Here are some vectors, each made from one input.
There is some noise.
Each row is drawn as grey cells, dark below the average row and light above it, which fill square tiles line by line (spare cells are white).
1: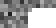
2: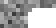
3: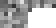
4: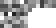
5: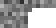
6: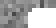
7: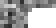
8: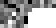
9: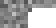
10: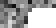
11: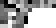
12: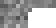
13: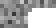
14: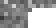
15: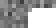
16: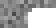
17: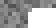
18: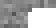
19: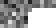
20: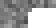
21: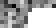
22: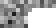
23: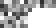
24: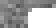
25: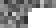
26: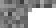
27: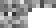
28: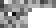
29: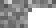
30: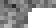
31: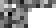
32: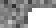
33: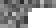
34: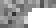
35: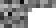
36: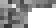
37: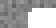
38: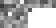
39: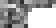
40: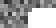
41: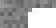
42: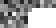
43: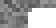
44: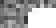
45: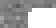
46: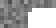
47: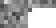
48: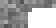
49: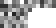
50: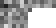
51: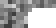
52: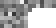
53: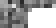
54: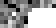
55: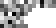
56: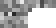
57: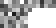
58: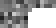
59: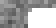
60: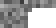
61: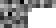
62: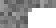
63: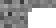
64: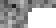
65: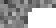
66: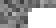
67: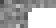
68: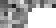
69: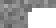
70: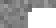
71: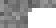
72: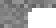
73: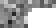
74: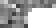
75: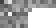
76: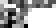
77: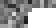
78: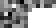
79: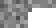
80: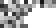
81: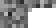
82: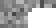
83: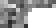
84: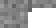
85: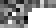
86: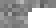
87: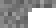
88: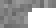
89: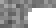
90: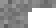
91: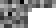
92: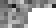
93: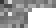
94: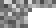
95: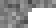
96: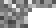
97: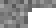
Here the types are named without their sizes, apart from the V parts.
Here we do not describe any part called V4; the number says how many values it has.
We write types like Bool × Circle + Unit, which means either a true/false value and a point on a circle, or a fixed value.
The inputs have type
(Label + Line) × Line + V4 × V4.
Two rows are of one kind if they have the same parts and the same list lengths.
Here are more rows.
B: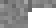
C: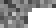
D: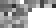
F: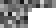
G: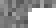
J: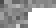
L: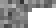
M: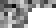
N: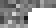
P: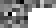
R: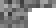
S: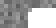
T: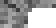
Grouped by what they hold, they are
B, C, D, F, L, M
G, R, S, T
J, N, P

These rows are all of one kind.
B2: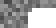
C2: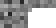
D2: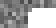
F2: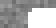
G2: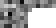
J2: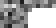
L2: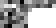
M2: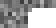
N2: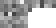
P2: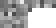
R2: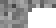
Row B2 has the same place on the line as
J2, L2 and P2.
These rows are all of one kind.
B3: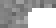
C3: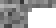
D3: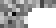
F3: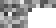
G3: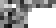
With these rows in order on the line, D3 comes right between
C3 and F3.
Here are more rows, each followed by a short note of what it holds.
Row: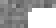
a point on each of two lines
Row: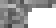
a label and a point on a line
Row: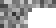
two values of V4
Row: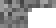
a point on each of two lines
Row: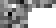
two values of V4
